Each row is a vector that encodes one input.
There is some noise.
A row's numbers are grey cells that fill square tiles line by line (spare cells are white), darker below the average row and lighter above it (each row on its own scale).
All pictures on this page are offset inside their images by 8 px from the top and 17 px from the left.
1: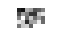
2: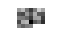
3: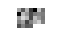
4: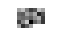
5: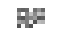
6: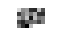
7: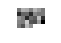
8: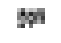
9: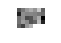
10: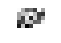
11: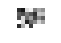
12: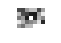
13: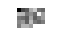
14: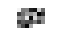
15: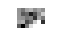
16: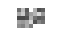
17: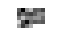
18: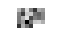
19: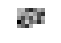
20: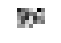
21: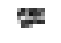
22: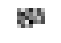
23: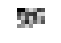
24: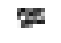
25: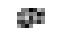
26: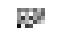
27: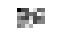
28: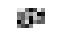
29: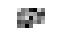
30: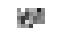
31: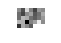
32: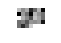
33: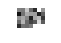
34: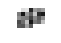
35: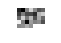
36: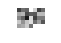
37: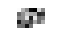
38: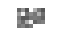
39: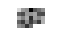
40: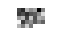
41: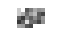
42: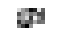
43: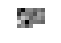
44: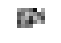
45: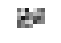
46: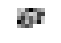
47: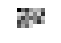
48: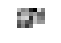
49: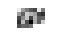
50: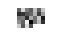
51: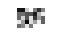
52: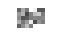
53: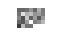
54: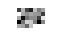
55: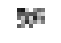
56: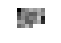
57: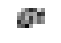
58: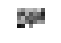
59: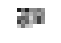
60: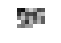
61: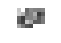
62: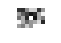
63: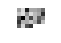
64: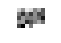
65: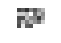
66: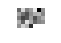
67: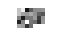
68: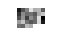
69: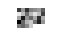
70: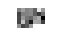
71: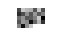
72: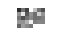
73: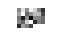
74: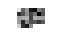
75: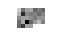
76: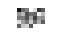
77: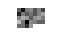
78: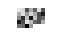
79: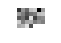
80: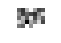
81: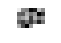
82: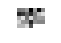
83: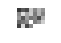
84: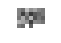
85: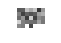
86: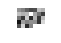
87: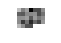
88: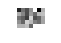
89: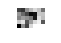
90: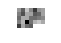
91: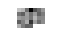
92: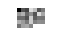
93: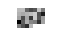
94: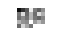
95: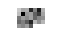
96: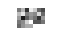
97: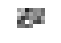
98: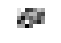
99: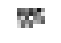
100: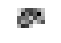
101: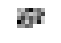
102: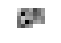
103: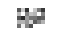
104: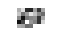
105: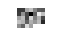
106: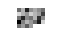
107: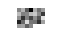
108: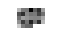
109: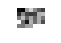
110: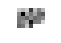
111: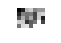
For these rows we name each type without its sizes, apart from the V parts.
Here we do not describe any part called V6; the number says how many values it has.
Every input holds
a point on a line, together with either a point on a line, or a value of V6.
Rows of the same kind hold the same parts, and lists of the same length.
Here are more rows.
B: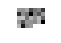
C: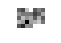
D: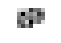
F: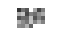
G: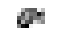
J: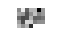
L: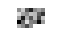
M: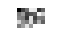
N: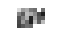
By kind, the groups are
B, C, D, G, N
F, J, L, M

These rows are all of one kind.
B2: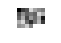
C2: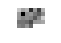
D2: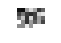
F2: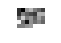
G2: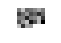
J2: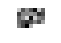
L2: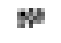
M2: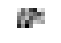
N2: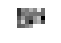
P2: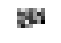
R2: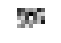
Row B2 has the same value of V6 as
G2, N2 and P2.
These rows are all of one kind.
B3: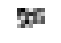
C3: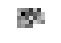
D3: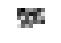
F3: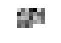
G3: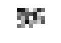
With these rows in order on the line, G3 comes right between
B3 and F3.
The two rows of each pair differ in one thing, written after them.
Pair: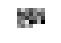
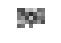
the value of V6
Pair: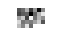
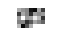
the place on the line
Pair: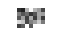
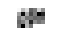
the place on the line
